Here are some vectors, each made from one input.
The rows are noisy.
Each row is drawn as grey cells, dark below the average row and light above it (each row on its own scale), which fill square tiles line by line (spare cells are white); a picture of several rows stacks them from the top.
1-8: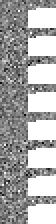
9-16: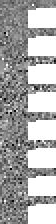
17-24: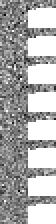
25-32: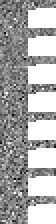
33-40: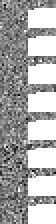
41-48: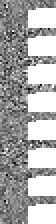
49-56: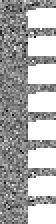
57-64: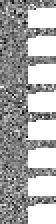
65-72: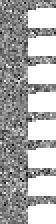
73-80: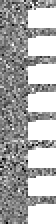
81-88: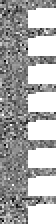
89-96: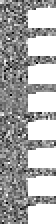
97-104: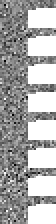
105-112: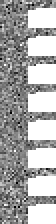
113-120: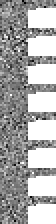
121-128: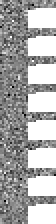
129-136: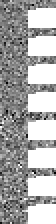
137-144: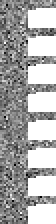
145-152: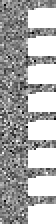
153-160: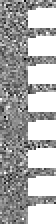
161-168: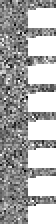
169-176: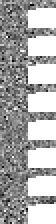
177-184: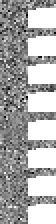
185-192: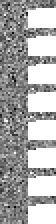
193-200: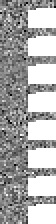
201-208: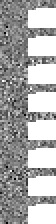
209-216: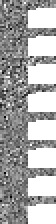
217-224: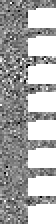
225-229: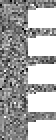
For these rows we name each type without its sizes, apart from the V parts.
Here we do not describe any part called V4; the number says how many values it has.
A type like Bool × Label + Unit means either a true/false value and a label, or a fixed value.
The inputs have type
(Bool × Circle + Tree) × Line + V4.
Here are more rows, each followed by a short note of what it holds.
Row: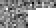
a point on a circle, a point on a line and a true/false value
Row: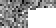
a point on a circle, a point on a line and a true/false value
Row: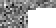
a point on a line and a node of a tree
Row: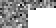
a point on a circle, a point on a line and a true/false value
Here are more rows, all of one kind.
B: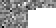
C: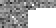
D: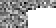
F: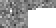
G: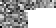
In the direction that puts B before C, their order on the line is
G, D, F, B, C.
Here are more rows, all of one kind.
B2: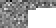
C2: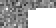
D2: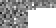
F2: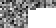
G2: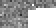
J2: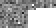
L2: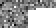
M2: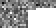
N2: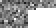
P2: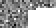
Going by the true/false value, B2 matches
J2, L2, N2 and P2.
